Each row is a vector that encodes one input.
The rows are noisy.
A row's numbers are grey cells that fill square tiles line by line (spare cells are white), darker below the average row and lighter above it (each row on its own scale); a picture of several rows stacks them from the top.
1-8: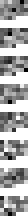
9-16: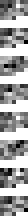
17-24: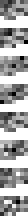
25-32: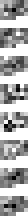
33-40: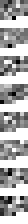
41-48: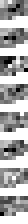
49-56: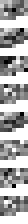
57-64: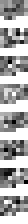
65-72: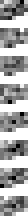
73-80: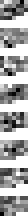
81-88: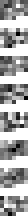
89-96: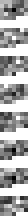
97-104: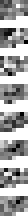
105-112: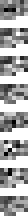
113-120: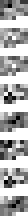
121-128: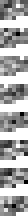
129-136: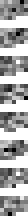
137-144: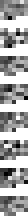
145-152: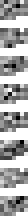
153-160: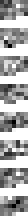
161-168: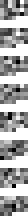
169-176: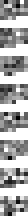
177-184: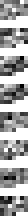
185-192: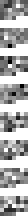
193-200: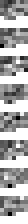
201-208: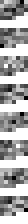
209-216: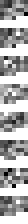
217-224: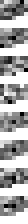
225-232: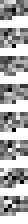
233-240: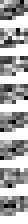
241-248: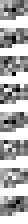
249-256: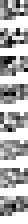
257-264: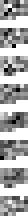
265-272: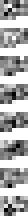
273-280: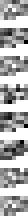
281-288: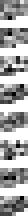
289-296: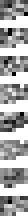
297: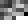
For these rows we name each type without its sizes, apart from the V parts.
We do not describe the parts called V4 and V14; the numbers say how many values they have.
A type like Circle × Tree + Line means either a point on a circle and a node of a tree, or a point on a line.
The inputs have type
Bool × V14 + Label × V4.
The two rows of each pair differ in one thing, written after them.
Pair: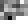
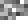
the value of V4
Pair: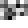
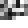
the label
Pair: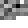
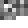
the label
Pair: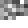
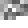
the label
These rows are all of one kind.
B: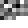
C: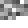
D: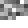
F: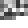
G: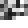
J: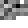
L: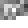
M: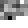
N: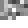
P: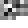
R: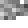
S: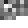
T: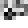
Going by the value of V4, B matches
J, P and S.
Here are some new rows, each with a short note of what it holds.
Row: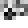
a label and a value of V4
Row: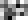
a label and a value of V4
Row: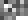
a label and a value of V4
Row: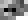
a true/false value and a value of V14
